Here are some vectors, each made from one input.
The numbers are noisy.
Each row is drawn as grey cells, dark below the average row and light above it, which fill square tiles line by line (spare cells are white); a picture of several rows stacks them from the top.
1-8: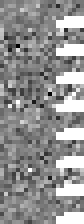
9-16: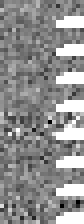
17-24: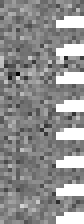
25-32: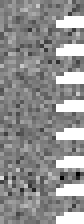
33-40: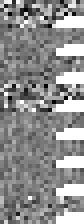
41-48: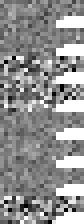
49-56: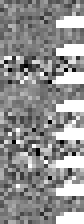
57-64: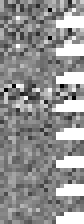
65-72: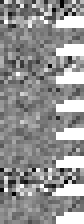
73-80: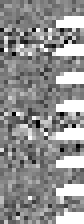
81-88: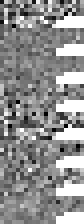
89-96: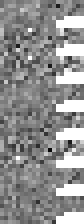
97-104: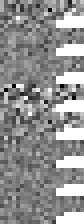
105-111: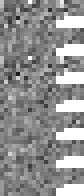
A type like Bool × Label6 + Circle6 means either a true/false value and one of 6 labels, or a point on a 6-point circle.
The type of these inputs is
Circle6 + Line5 + List3(Line4).
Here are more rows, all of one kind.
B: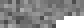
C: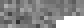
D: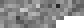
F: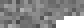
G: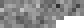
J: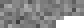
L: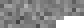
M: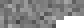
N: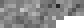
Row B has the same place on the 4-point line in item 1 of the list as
C and F.
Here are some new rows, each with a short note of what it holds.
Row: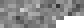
a list of three items
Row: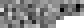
the empty list
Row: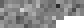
a list of three items
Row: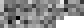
a point on a 5-point line
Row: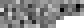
the empty list
